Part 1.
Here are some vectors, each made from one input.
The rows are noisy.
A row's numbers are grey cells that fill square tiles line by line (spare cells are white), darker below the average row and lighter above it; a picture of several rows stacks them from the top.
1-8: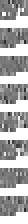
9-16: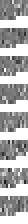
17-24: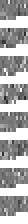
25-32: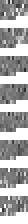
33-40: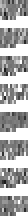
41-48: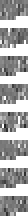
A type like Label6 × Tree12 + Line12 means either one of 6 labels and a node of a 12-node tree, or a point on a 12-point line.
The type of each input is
Bool × Bool × Bool.
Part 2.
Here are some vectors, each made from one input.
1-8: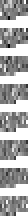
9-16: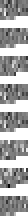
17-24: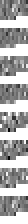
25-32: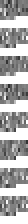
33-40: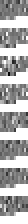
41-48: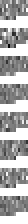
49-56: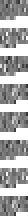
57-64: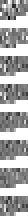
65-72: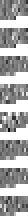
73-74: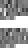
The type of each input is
Tree8.
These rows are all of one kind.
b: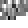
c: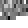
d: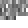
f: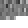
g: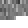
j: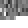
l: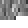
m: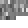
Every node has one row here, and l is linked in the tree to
g.
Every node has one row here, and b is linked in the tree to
c.
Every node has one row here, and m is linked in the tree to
d and g.
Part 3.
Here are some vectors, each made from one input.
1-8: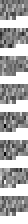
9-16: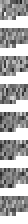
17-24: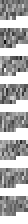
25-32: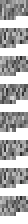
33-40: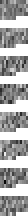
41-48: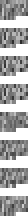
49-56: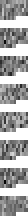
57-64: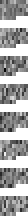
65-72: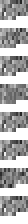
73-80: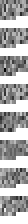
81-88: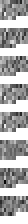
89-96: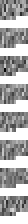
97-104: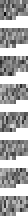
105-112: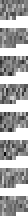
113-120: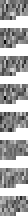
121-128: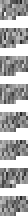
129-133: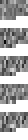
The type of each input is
Line3 × Line3.
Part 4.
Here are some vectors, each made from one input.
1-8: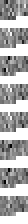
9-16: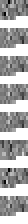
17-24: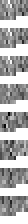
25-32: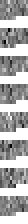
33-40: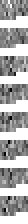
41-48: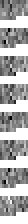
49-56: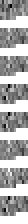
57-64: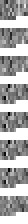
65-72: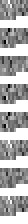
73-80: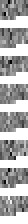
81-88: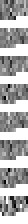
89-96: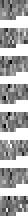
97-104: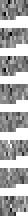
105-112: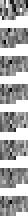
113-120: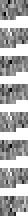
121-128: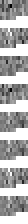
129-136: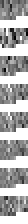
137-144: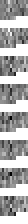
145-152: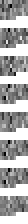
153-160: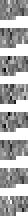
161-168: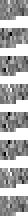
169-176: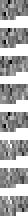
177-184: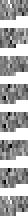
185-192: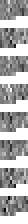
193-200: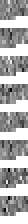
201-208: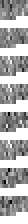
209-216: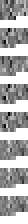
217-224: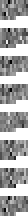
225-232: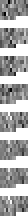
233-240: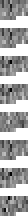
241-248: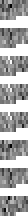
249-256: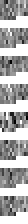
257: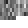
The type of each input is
Tree9 + Unit.
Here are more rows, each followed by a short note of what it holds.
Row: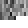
a node of a 9-node tree
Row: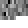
a node of a 9-node tree
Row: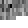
a node of a 9-node tree
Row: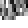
a fixed value
